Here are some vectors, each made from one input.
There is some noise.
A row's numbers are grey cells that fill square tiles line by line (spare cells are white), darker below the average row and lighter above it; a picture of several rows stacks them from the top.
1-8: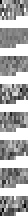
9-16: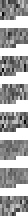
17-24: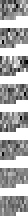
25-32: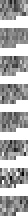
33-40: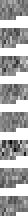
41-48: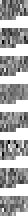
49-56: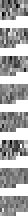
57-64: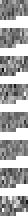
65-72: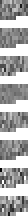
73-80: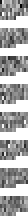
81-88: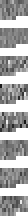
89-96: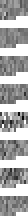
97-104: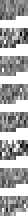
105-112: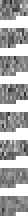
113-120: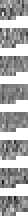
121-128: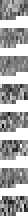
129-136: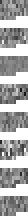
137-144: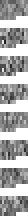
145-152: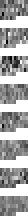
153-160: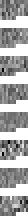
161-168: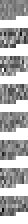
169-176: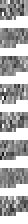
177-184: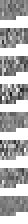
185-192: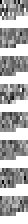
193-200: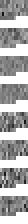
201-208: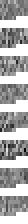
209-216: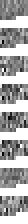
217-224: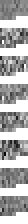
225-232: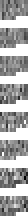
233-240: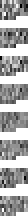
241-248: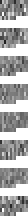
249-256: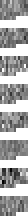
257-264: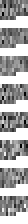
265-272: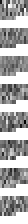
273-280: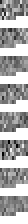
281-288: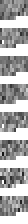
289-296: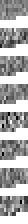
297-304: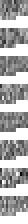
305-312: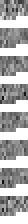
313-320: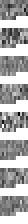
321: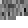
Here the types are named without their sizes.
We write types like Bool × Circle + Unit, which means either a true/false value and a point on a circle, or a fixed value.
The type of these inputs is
Label × Label × Label × Label × (Label + Line).
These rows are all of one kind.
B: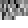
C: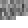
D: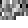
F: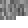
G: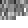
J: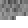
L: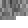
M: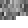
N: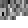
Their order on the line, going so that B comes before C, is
B, N, D, G, F, L, J, C, M.
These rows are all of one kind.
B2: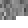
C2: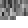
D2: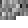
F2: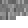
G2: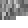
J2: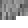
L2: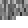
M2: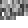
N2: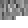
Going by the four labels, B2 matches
C2 and L2.
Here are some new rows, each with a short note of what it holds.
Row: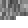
four labels and a point on a line
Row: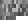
four labels and a point on a line
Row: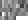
four labels and a point on a line
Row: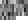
five labels
